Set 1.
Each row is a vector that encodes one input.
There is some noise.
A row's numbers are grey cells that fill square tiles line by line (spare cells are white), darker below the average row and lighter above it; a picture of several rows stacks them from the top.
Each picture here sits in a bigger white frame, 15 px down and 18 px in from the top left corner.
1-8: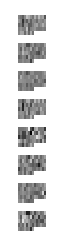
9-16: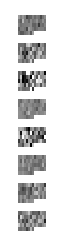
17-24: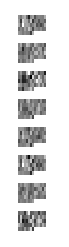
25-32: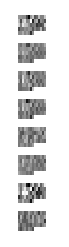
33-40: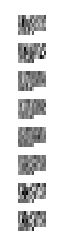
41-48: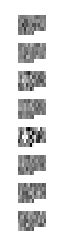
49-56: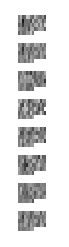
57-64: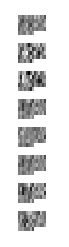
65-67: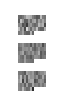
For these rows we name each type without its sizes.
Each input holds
either a point on a line, or a node of a tree.
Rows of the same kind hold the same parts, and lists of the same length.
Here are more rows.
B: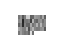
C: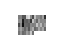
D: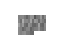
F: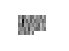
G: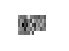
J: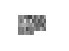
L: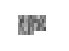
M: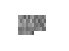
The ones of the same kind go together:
B, C, F, L
D, G, J, M

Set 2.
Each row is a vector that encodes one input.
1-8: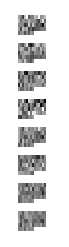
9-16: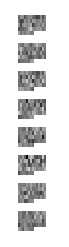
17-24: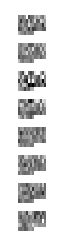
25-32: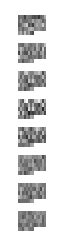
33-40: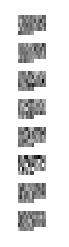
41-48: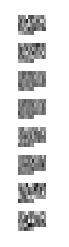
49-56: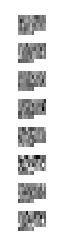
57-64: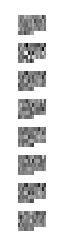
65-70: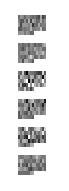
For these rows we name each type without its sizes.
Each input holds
a point on a line and a true/false value.
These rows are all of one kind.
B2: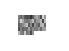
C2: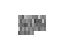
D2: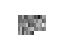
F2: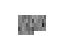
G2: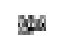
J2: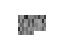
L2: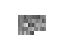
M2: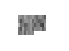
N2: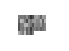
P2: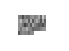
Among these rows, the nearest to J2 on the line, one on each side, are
D2 and F2.
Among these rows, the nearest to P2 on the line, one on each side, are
C2 and M2.
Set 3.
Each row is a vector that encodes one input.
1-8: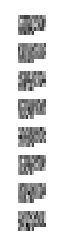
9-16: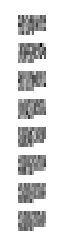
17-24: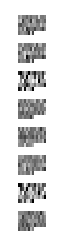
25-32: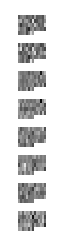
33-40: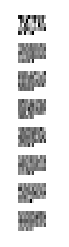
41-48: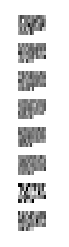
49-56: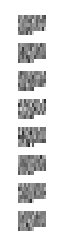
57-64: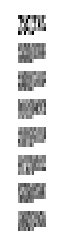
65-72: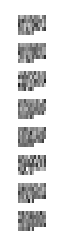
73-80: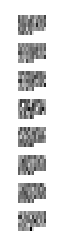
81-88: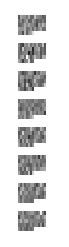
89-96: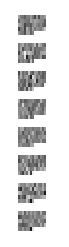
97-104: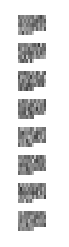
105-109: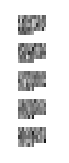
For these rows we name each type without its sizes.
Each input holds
either a fixed value, or a point on each of two lines and three true/false values.
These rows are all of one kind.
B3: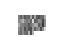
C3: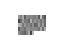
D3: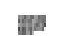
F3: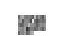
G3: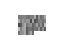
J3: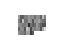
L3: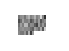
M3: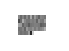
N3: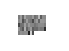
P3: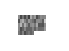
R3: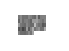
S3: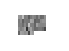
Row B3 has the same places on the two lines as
F3, G3, J3 and L3.
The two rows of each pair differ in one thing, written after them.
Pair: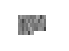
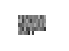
one of the three true/false values
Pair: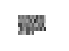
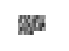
one of the three true/false values
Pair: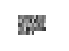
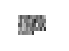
the place on one of the two lines
